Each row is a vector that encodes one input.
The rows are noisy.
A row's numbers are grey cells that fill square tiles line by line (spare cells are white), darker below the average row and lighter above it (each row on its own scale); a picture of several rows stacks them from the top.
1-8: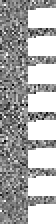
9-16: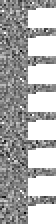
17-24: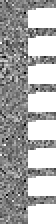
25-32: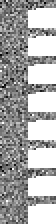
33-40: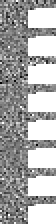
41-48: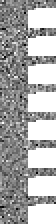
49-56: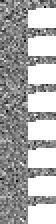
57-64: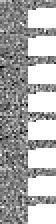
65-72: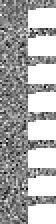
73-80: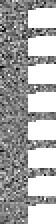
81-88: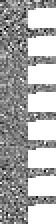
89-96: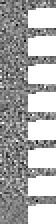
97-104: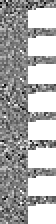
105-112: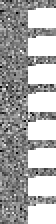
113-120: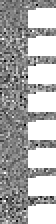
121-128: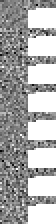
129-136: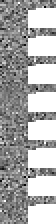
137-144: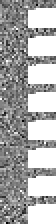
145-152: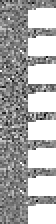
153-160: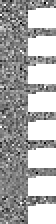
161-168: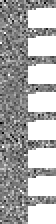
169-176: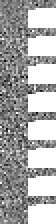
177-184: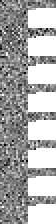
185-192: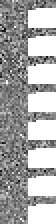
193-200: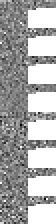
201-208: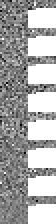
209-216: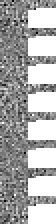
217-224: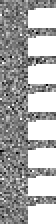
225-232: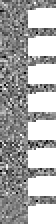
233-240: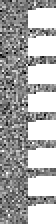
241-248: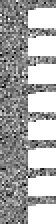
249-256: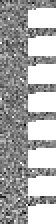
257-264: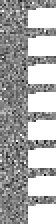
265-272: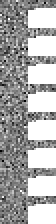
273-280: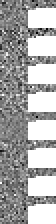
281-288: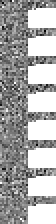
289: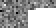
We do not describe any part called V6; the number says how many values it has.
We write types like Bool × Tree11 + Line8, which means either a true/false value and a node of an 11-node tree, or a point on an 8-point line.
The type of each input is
Label7 × Label7 + V6.
